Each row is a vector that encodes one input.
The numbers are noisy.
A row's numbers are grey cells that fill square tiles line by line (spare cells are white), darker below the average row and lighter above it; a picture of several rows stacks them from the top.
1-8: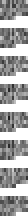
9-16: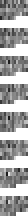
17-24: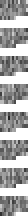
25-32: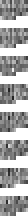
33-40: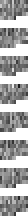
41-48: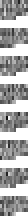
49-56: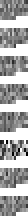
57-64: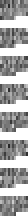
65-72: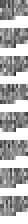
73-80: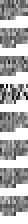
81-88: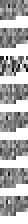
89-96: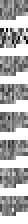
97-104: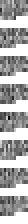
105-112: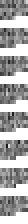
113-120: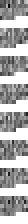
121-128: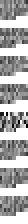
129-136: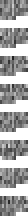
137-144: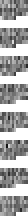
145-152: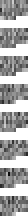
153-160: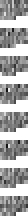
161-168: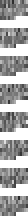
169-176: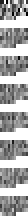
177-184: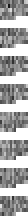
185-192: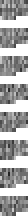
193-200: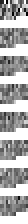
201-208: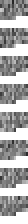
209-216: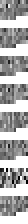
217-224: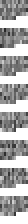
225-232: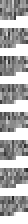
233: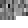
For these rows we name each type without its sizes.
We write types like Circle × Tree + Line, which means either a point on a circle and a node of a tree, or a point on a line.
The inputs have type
List(Circle × Line).
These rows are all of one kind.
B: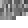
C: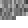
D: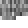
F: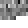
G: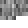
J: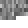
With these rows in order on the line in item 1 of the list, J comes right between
C and G.
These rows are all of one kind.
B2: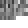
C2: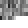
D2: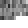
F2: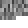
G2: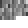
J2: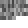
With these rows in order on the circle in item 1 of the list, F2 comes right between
G2 and J2.
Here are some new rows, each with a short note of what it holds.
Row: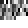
the empty list
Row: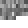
a list of one item
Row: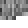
a list of one item
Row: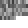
a list of two items
